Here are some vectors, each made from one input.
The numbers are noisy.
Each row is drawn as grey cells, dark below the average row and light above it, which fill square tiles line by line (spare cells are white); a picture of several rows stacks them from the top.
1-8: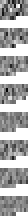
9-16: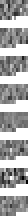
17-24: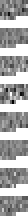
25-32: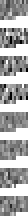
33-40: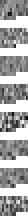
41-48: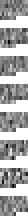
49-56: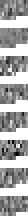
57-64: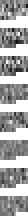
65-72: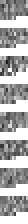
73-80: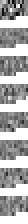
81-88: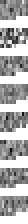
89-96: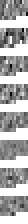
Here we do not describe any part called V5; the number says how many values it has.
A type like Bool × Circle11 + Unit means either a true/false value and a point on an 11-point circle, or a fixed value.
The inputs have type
List2(Bool × V5).
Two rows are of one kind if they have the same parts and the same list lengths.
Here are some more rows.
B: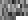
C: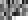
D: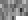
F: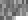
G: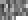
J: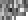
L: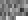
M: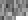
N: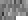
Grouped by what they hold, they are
B
C, D, F, J, L, M
G, N

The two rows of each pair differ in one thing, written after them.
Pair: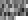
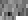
the true/false value in item 1 of the list
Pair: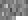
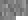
the value of V5 in item 1 of the list
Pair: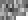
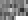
the true/false value in item 1 of the list
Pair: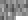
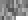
the value of V5 in item 1 of the list
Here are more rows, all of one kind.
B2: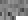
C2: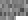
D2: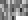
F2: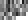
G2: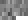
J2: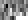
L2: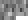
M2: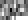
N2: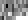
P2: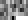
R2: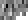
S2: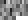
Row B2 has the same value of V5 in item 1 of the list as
C2, L2 and R2.
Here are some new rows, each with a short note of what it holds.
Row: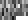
the empty list
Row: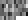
a list of one item
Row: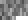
a list of one item
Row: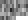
a list of two items
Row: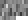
a list of two items
